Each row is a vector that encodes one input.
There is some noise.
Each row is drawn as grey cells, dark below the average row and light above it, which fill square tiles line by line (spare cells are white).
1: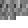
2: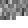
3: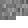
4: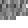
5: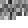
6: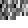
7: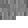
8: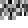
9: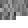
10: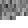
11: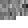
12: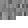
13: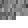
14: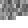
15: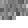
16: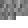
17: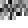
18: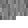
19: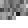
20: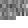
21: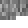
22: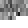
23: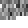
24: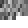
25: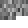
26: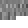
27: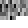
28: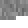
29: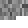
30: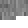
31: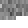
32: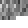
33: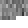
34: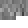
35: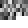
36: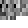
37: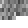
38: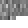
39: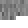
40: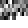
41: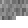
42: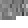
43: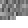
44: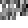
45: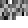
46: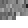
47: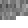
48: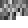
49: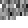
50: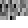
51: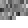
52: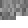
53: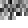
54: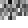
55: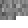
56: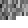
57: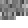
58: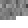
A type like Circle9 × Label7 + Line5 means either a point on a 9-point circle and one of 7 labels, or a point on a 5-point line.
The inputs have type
Circle11.
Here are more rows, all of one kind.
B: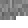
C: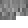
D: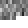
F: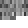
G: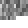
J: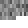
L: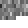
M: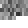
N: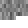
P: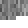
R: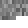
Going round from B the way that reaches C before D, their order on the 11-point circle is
B, M, J, F, L, C, R, D, G, N, P.
